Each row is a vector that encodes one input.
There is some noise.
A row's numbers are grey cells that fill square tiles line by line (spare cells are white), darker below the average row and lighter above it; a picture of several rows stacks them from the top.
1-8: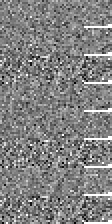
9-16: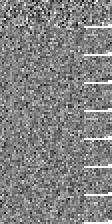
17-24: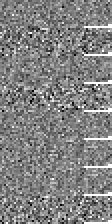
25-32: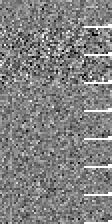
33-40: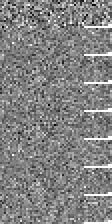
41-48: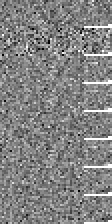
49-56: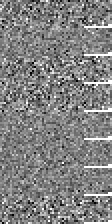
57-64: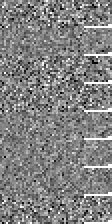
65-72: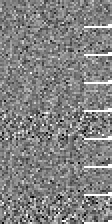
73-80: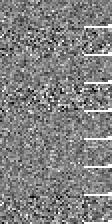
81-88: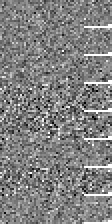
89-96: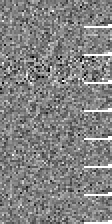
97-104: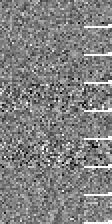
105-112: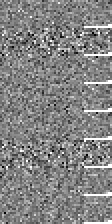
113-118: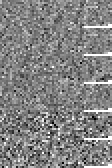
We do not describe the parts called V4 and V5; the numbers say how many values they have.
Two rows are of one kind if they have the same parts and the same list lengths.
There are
2 kinds of row.
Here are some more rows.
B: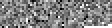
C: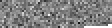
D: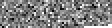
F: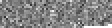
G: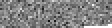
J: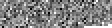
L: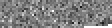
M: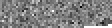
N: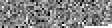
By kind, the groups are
B, D, J, N
C, F, G, L, M

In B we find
a value of V4 and a value of V5.
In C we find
one of 6 labels, three true/false values and a value of V4.
